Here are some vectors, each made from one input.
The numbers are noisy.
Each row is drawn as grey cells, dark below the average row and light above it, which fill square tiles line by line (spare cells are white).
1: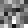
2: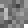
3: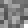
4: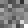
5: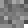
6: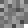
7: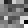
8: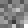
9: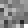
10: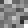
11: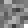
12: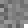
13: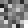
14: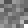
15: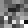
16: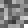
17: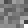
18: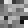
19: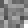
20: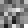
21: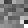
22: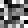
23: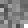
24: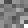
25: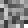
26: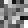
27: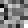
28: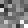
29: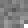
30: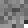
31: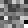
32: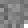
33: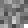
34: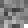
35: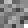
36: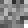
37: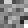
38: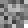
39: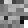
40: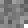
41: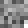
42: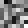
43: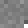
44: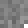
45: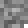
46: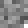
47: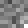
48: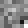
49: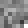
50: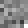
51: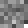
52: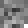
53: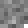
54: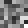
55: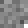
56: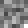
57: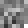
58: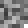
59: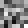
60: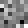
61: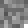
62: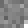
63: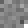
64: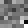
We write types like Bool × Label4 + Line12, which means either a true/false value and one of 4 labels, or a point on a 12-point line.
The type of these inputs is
List2(Line4).
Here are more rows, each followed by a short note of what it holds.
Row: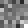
the empty list
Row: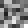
a list of two items
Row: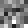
a list of two items
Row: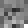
a list of one item
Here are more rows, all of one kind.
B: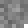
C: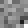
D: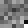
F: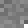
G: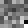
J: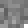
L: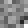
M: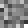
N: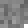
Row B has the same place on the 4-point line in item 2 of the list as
C, D and M.
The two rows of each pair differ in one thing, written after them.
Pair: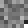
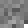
the place on the 4-point line in item 2 of the list
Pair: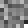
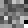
the place on the 4-point line in item 1 of the list
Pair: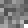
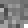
the place on the 4-point line in item 2 of the list
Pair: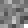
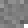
the place on the 4-point line in item 2 of the list
